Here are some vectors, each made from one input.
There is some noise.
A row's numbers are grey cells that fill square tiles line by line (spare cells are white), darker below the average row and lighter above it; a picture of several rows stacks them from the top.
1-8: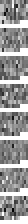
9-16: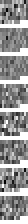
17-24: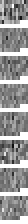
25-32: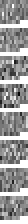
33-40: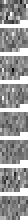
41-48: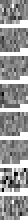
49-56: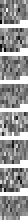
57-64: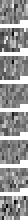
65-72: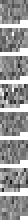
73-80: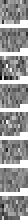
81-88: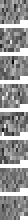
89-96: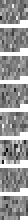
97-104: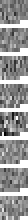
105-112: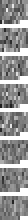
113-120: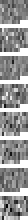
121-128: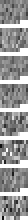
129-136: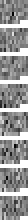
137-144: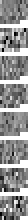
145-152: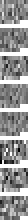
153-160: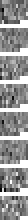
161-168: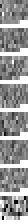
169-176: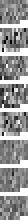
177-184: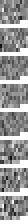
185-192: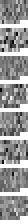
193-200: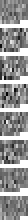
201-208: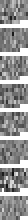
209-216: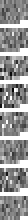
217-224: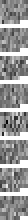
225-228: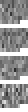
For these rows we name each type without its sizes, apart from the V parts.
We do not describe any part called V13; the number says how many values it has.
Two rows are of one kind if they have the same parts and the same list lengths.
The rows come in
2 kinds.
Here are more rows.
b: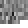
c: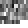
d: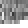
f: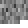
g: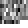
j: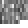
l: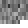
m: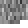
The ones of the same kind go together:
b, d, g, j, m
c, f, l

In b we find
a label and a value of V13.
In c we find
a label and a point on a line.
